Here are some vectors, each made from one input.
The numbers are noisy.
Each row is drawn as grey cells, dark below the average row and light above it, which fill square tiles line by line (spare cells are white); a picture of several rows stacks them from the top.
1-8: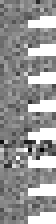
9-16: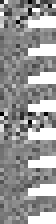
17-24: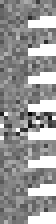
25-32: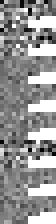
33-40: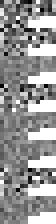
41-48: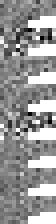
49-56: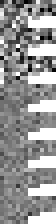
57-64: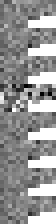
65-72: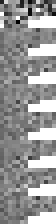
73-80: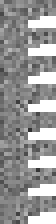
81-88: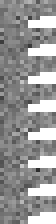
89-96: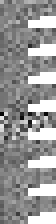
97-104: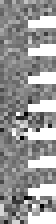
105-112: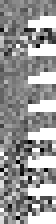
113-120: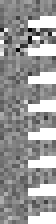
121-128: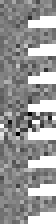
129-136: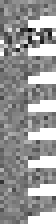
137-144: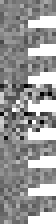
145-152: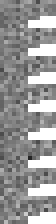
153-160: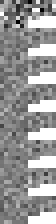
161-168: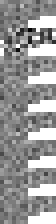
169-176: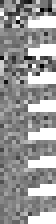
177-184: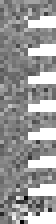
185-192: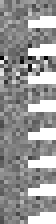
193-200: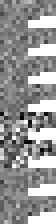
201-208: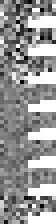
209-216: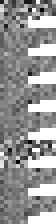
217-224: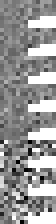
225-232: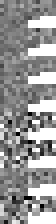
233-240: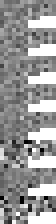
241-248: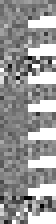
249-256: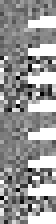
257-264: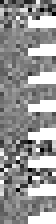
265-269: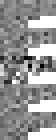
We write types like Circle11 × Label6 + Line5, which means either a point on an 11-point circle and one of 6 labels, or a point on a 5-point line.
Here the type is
Bool × Bool × Bool × Bool × Bool + List2(Circle6).
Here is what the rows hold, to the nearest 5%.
About 75% of them hold five true/false values. The rest are lists of up to two points on a 6-point circle: a few of all rows are empty, 10% hold one and 10% two.
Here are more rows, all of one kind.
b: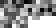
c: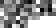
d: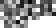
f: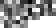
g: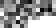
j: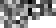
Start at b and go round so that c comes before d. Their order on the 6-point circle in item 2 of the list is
b, g, c, f, j, d.
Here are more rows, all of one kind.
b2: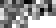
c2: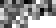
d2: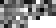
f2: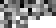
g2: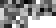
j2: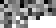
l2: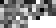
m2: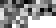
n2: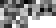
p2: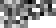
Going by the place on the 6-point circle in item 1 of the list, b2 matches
c2, g2, m2 and n2.
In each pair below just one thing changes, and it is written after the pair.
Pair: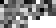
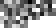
the place on the 6-point circle in item 1 of the list
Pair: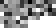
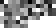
the place on the 6-point circle in item 2 of the list
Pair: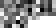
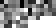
the place on the 6-point circle in item 1 of the list
